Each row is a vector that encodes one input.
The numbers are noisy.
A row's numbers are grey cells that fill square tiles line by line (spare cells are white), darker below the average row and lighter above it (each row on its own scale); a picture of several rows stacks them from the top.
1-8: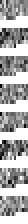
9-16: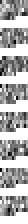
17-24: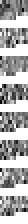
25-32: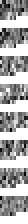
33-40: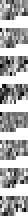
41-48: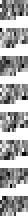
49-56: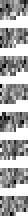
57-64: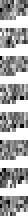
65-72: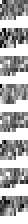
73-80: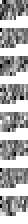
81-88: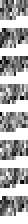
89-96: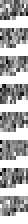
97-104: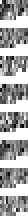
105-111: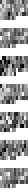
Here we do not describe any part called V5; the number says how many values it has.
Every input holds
a list of up to two items, each a true/false value and a value of V5.
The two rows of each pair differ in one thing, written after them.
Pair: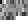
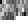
the value of V5 in item 1 of the list
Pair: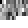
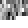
the true/false value in item 2 of the list
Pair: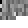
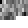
the value of V5 in item 2 of the list
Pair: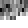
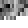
the value of V5 in item 1 of the list
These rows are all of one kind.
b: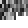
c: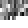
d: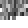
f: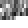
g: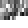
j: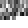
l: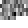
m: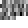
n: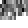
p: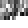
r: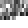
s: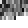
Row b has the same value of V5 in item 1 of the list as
g, j, p and r.
